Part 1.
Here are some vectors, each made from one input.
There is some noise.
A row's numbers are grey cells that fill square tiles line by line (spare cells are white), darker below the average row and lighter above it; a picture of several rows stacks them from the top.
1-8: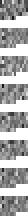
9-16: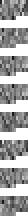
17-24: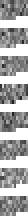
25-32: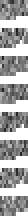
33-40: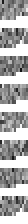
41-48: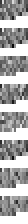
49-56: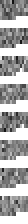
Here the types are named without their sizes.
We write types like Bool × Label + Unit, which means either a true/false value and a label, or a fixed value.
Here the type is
Bool × Line.
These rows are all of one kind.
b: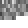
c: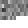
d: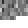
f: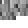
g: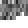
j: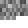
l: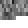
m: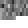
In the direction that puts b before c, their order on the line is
f, b, j, m, l, d, c, g.
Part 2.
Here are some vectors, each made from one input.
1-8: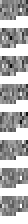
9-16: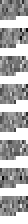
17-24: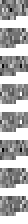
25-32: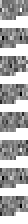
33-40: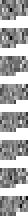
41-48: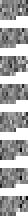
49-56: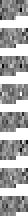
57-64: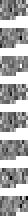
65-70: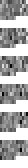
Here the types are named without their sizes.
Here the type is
Bool × Line.
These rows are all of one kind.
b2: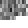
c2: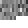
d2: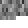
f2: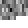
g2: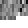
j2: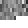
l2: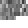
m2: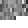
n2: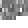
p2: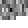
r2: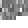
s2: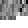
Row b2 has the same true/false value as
d2 and l2.
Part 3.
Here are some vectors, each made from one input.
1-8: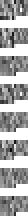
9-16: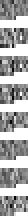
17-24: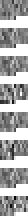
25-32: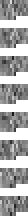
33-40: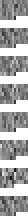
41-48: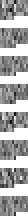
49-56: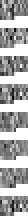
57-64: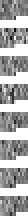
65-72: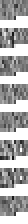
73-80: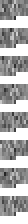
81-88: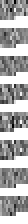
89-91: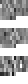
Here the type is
Line6 + Line12.
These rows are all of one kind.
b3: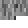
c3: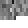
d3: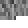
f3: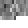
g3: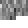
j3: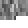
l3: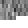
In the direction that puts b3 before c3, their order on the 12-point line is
g3, l3, b3, d3, j3, f3, c3.
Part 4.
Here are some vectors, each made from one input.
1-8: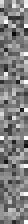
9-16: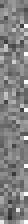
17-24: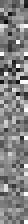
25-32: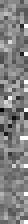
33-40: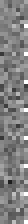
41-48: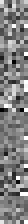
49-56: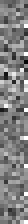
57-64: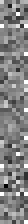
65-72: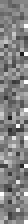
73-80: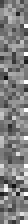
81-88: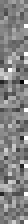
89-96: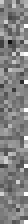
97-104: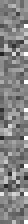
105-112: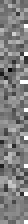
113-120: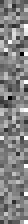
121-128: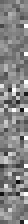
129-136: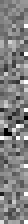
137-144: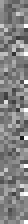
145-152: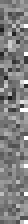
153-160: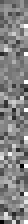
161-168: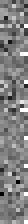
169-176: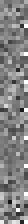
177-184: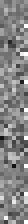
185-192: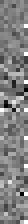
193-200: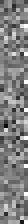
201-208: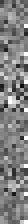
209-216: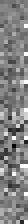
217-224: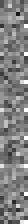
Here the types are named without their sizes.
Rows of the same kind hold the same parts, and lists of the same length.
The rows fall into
3 kinds.
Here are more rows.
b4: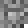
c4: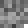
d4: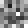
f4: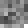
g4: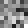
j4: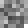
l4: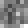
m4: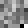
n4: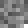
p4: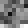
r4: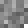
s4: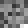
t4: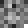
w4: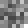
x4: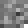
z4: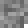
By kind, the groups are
b4, c4, d4, j4, l4, t4, w4, z4
f4, m4, n4, p4, r4, s4, x4
g4

